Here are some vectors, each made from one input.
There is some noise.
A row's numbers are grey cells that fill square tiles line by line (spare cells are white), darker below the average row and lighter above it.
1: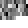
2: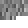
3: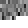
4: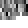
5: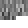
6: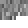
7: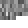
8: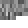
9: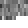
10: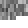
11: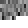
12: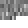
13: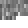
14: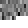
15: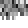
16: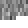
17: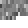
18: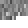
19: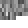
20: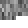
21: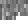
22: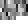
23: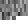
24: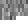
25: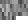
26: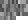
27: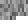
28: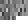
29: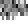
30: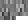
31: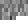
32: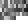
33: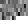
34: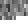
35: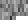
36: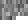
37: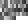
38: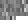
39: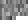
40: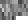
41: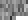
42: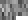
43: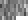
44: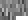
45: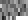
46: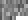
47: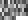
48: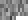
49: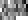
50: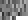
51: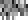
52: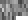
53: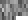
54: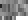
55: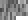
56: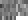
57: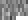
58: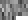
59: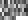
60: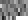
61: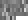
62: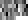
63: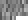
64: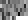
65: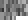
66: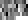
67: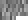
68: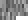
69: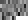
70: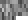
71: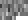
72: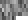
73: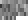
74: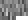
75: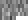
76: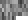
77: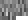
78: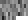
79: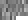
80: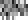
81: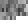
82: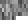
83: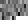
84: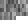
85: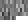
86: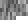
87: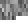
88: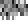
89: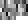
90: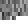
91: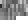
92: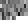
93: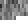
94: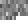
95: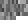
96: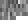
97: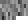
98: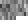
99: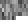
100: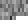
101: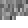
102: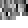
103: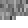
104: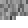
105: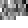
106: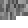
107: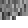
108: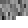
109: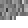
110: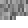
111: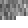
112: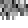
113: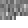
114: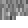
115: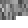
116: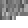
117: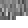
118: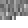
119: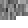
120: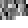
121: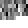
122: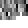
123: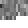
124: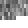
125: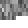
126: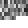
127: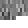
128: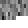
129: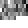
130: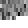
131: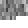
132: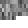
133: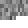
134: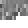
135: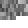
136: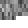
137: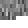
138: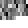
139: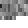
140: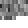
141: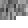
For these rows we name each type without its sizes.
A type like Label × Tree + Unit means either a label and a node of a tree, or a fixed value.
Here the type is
Line + List(Circle).
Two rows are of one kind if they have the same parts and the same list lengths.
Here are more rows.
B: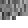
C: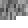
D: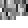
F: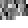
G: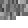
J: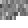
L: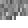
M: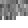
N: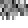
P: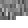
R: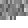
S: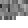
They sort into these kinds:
B, P
C, G, J, L, M, R, S
D, F
N

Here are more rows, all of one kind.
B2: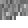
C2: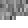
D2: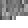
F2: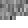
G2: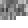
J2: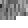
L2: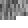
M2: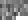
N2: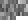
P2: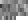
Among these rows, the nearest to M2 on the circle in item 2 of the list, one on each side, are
D2 and F2.
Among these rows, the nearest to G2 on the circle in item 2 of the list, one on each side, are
J2 and P2.
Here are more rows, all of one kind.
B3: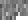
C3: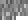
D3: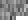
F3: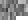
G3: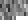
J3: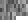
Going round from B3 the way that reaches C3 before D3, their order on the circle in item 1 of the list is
B3, C3, D3, J3, F3, G3.
